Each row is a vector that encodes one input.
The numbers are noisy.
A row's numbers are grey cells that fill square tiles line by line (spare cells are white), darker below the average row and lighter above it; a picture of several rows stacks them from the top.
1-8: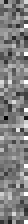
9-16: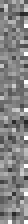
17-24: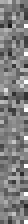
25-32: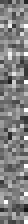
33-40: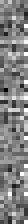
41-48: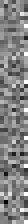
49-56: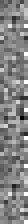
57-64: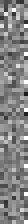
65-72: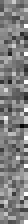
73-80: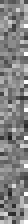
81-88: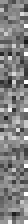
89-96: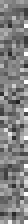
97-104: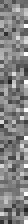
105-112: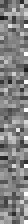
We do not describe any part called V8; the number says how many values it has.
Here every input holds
a true/false value, together with either a point on a 7-point line, or a value of V8.
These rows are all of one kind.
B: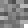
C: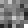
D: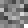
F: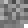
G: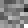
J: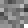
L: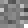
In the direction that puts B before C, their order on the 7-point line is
G, J, D, L, B, F, C.
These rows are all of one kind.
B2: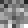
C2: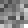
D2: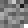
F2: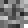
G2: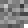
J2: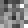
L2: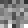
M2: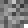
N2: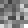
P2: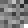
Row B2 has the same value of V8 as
D2, L2, M2 and P2.
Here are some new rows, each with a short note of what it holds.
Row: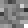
a point on a 7-point line and a true/false value
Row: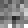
a true/false value and a value of V8
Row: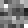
a point on a 7-point line and a true/false value
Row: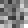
a true/false value and a value of V8
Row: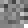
a point on a 7-point line and a true/false value
